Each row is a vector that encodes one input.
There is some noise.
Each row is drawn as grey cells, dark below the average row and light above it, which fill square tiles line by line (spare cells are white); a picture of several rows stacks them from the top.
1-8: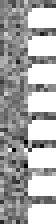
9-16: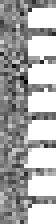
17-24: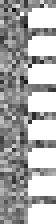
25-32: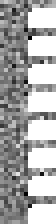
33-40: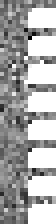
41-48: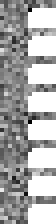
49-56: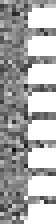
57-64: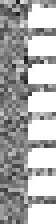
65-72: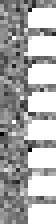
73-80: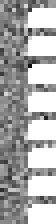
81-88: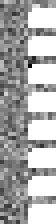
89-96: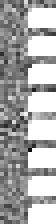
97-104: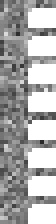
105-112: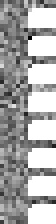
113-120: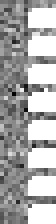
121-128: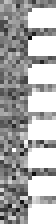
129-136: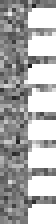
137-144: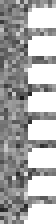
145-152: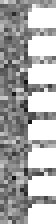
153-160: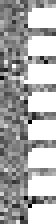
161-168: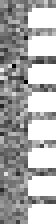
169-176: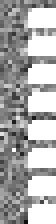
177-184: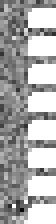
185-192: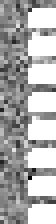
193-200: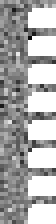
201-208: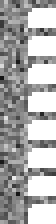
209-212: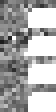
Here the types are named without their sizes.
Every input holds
either a point on a circle, or a point on a line.
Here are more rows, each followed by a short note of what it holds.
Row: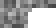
a point on a circle
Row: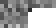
a point on a circle
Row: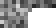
a point on a circle
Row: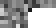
a point on a circle
